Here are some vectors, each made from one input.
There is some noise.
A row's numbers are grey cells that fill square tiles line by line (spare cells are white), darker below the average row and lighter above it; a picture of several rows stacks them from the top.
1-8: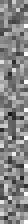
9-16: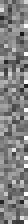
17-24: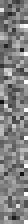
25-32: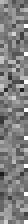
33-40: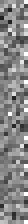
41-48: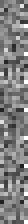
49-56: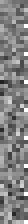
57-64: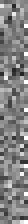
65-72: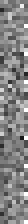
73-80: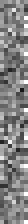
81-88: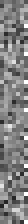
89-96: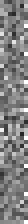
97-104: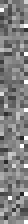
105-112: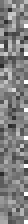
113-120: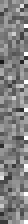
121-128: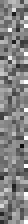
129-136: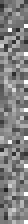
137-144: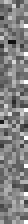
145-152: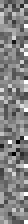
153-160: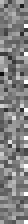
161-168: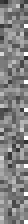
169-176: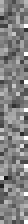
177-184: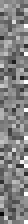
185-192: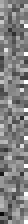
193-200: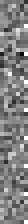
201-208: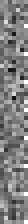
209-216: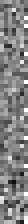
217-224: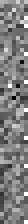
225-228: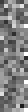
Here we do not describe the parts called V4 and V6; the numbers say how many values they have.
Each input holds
either a node of each of two 9-node trees, or a true/false value and a value of V6, or a value of V4.
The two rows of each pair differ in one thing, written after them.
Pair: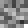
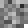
the true/false value
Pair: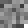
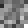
the true/false value
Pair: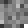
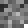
the value of V6
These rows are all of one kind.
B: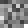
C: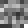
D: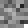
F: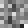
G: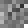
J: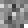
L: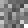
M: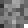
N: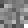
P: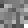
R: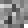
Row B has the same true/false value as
D, G and M.
